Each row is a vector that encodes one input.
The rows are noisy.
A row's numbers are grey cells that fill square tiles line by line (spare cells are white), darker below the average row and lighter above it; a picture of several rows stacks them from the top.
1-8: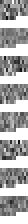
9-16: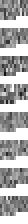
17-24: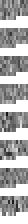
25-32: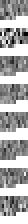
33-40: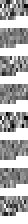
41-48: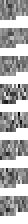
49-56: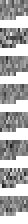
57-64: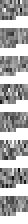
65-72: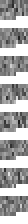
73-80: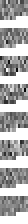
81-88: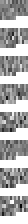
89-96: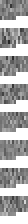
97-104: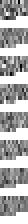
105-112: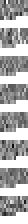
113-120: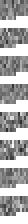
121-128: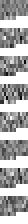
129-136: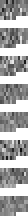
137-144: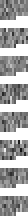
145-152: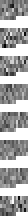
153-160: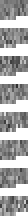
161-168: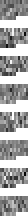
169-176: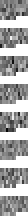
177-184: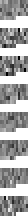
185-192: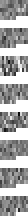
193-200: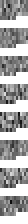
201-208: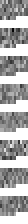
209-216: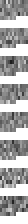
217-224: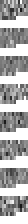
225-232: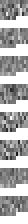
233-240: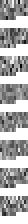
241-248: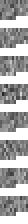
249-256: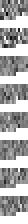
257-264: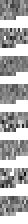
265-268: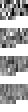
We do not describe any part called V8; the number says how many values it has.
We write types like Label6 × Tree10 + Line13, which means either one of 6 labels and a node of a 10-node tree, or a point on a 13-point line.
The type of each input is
List2(Line5 × (Line7 + V8)).
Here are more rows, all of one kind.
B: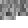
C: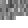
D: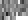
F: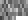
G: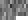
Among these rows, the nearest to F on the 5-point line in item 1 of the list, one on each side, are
D and G.
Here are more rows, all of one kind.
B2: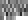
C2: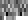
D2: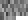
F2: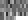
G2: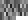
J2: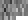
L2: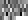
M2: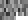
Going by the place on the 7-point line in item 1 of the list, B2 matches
D2 and M2.
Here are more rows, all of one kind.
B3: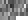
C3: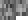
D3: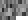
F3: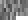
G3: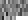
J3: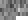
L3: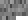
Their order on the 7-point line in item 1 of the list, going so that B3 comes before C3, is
J3, B3, C3, D3, L3, G3, F3.
